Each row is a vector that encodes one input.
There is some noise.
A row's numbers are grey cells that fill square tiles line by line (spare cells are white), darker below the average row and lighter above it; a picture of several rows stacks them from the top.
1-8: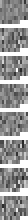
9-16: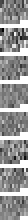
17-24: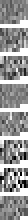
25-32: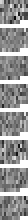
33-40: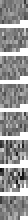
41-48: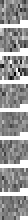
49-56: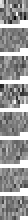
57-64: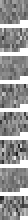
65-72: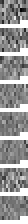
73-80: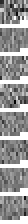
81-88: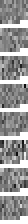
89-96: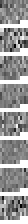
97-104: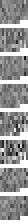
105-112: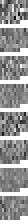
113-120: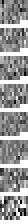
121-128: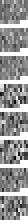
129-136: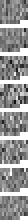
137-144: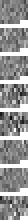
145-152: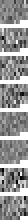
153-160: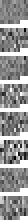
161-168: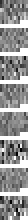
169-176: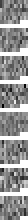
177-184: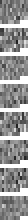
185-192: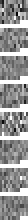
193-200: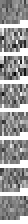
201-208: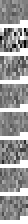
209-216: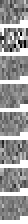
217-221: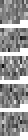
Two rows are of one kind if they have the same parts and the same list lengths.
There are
2 kinds of row.
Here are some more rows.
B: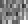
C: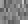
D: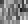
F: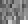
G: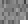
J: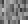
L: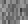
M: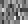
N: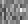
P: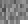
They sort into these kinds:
B, D, F, N, P
C, G, J, L, M

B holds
one of 11 labels and a point on an 8-point line.
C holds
a point on a 6-point circle and one of 11 labels.
